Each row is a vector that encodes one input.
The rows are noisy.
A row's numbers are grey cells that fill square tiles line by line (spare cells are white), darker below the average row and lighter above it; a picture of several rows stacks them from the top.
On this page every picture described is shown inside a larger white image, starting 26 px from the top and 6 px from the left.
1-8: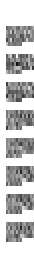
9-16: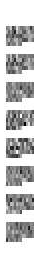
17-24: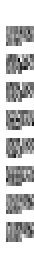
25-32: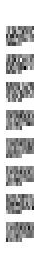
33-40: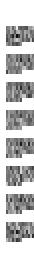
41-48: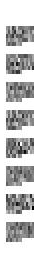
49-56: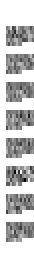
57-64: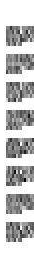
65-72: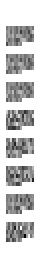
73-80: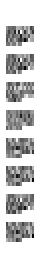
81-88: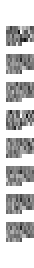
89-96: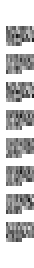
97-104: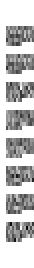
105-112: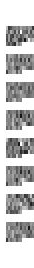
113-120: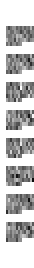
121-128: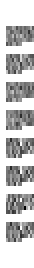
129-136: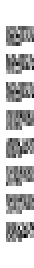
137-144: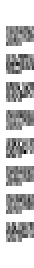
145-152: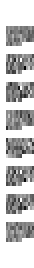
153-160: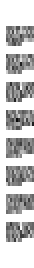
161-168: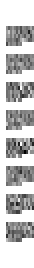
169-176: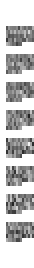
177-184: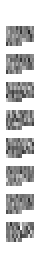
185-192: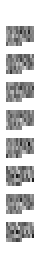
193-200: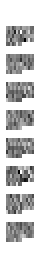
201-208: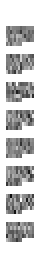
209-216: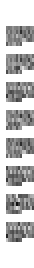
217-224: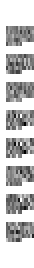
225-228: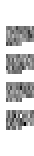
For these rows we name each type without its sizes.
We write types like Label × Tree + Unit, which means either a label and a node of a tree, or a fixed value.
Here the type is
Bool × Tree + Circle.
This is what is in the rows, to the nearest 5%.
About 50% of them hold a point on a circle. The rest hold a node of a tree and a true/false value.
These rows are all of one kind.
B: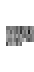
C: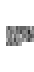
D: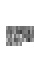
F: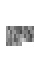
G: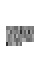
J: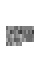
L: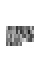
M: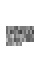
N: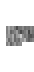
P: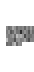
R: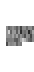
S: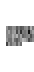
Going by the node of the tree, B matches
C and S.
